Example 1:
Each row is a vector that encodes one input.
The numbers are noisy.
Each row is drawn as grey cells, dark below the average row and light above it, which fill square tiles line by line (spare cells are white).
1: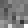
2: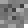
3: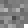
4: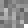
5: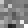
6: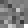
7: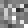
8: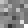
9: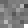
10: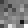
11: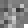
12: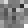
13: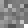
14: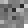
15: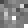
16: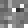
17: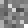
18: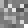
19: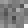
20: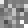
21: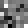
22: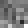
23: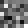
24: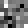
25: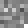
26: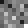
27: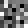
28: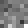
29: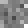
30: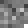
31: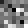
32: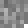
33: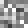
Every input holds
either a fixed value, or three true/false values.
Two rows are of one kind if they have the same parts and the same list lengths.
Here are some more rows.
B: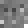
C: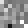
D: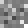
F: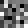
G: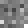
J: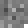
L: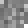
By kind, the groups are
B, C, D, G, J, L
F

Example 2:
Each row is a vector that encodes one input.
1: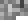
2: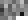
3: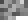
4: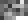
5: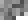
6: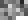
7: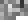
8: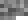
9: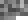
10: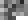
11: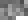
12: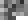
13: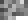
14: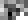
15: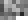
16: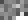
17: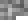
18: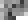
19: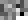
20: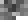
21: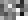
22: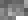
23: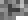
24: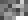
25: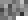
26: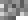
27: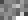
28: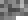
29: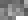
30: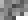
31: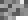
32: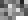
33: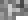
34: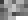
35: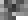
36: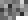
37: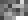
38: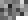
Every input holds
three true/false values.
